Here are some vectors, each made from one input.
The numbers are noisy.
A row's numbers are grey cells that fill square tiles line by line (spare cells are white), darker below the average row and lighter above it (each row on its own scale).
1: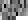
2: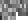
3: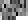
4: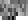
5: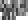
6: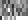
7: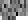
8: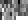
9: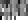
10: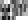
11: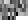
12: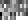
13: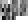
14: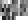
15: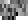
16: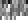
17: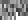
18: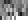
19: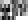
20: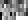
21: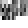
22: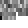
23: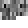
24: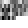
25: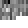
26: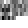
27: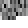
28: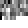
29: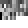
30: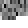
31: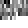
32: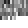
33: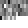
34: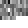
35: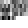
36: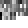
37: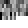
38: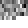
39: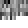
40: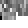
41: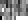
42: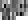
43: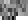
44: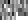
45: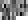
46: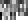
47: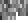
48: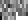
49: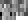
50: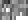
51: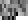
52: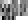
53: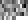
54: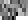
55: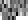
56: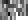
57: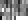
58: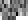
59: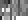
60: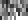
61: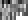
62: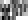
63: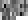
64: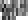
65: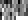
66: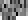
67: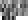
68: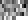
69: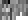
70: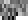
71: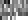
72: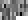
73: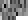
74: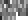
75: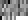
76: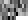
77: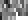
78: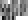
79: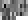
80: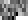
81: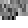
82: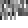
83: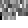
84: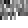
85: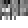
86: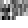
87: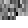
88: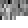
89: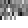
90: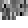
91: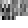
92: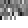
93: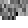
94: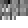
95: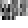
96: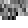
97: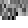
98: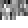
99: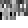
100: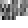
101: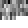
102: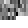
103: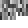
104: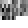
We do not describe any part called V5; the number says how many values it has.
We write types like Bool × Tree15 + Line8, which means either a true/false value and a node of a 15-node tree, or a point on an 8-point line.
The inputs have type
List2(Bool × V5).
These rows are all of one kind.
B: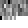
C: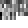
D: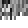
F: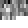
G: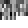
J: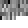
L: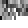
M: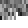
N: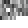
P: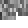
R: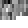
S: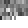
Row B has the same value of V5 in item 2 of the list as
C, F and M.
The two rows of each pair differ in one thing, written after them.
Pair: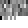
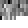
the true/false value in item 1 of the list
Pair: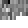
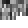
the true/false value in item 2 of the list
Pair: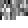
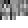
the value of V5 in item 2 of the list
